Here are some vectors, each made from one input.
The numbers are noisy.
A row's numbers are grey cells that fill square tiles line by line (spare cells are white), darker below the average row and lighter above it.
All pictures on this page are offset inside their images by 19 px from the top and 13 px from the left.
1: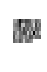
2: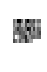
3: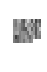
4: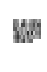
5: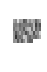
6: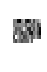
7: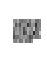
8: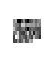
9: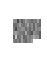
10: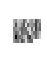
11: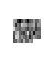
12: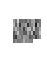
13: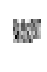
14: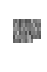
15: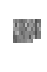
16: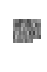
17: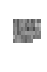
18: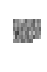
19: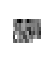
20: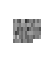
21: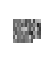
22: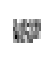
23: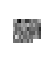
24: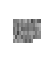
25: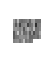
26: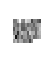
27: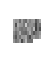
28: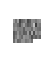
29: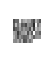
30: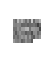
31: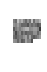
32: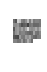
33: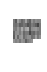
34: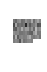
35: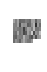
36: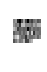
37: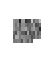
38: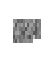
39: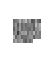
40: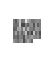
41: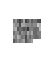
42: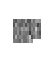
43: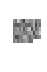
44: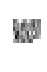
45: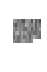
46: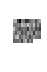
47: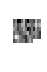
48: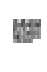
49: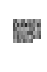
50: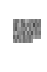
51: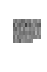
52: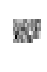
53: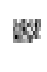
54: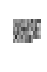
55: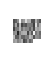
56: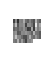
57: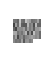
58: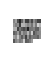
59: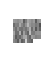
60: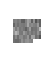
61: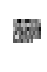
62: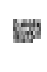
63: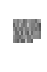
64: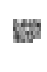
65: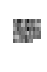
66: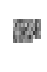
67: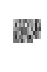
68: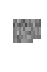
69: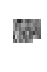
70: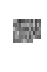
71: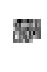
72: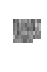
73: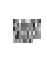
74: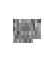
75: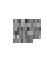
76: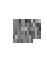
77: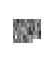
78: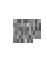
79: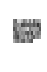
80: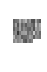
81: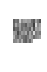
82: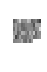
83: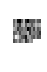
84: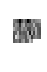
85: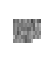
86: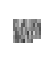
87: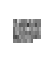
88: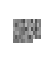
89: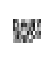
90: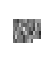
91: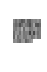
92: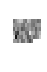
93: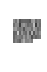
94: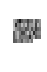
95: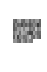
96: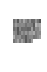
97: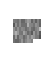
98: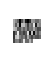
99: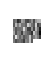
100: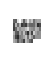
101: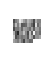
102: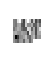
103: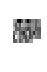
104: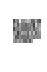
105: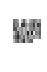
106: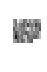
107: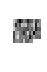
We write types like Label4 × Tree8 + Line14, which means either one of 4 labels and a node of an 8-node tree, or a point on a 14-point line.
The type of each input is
(Bool × Circle5 + Unit) × (Tree7 + Unit).
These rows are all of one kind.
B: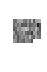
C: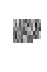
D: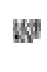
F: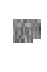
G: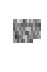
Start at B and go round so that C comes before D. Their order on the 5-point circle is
B, G, F, C, D.
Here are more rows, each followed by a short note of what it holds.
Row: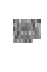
a node of a 7-node tree
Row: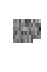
a point on a 5-point circle and a true/false value
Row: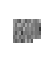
a point on a 5-point circle and a true/false value
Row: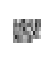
a point on a 5-point circle, a node of a 7-node tree and a true/false value
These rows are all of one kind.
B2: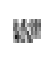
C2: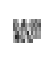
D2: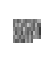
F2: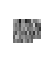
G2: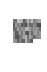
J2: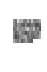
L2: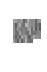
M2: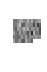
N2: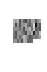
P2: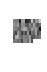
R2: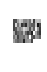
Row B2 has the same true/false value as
C2, D2, L2 and M2.
